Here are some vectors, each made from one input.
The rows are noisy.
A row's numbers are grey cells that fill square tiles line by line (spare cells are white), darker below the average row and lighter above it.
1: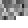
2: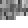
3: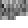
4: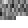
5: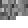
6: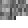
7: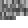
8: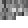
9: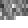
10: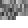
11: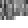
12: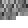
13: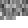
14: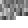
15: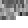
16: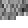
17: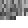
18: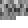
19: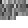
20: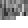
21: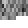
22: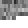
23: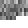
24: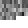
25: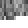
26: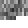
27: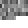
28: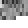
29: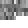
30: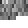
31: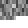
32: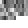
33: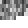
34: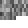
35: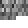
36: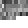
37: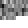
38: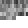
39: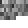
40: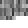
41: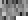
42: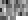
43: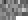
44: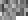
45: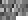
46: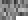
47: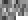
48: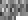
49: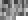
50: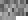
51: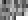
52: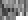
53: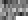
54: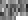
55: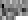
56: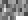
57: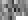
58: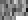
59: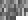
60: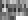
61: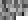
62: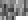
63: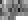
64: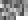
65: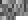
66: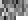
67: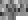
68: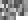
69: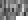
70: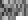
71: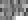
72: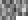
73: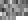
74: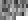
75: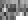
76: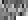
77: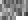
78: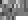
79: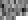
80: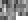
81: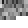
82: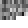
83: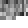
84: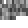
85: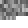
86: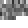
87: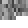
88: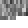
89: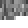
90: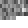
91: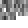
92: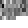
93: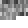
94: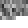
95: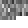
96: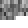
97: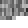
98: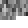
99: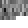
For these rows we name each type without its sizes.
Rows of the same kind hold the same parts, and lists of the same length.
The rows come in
2 kinds.
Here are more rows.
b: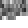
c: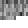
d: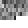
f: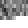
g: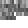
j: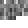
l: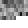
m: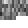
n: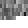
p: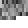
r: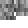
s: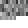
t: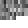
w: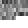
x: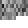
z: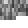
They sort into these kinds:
b, c, f, n, s, t, w, x
d, g, j, l, m, p, r, z

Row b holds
a point on each of two lines.
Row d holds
a label and a point on a line.
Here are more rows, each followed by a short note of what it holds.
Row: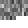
a label and a point on a line
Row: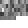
a label and a point on a line
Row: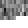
a point on each of two lines
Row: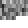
a point on each of two lines
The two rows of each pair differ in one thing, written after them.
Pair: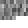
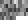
the place on the line
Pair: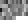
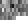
the place on the line
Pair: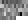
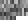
the place on the line
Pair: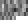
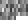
the place on the line
